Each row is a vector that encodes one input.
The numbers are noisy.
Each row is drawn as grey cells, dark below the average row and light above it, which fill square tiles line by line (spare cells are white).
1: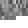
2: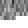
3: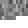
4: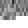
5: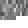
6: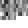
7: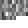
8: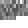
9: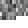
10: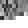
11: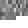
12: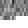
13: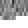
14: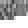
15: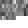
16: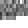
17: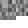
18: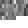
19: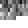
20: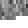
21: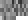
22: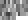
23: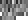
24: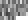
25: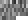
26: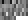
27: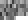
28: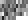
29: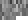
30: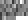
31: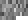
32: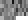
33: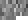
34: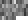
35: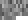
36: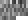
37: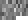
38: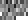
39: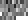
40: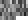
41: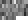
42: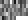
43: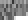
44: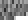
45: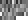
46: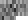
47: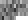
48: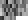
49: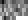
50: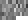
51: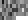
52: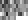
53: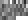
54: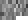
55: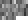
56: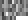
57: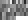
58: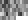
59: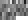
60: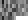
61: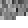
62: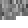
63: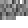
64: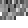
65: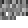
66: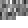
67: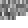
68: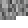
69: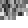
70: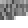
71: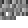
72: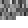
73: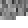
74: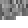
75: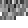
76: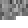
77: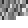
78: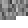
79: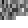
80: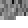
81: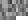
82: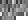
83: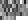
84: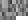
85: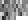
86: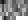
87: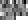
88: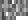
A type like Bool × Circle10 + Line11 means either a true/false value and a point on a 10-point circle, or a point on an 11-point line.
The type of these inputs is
(Circle9 + Unit) × Tree10.
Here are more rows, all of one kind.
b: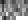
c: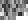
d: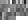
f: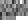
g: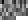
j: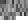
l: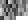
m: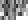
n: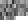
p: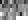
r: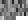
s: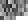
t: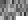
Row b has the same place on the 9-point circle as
j, p and t.
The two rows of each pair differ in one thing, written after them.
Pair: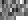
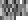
the node of the tree
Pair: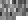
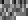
the node of the tree
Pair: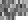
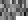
the place on the 9-point circle
